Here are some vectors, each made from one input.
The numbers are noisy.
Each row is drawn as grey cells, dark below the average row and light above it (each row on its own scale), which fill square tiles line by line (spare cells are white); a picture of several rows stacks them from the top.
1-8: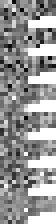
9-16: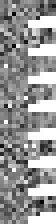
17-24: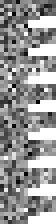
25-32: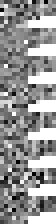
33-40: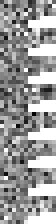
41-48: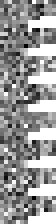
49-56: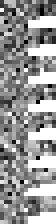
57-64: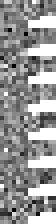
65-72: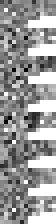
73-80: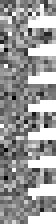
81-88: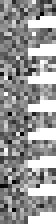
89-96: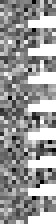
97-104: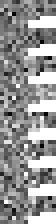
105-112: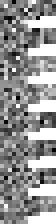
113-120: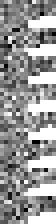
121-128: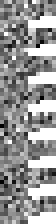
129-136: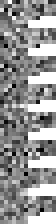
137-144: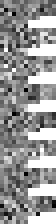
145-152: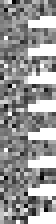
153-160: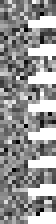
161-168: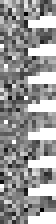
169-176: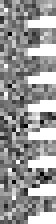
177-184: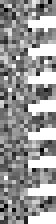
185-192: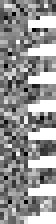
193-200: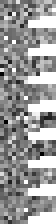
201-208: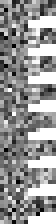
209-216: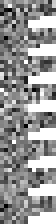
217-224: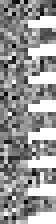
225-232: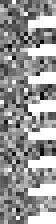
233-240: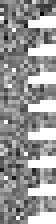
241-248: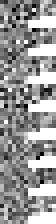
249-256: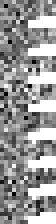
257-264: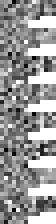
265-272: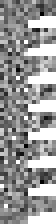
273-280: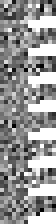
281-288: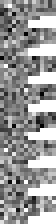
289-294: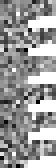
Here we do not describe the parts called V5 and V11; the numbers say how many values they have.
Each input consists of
either one of 8 labels, a true/false value and a value of V5, or a value of V11.
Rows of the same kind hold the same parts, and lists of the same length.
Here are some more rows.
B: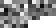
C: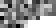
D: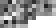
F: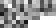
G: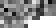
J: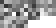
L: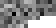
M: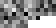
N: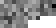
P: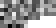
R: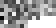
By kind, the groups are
B, F, G, L, M, N
C, D, J, P, R

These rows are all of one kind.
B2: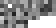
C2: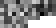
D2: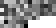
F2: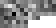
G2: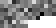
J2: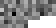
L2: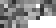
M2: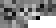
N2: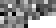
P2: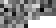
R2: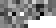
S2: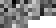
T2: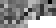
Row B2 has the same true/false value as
F2, N2 and P2.
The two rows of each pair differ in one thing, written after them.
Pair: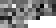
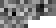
the value of V5
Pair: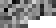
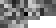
the true/false value
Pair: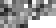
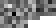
the label
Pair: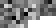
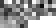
the true/false value
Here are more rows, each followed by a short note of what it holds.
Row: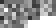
a value of V11
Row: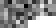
a value of V11
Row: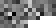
one of 8 labels, a true/false value and a value of V5
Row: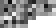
a value of V11
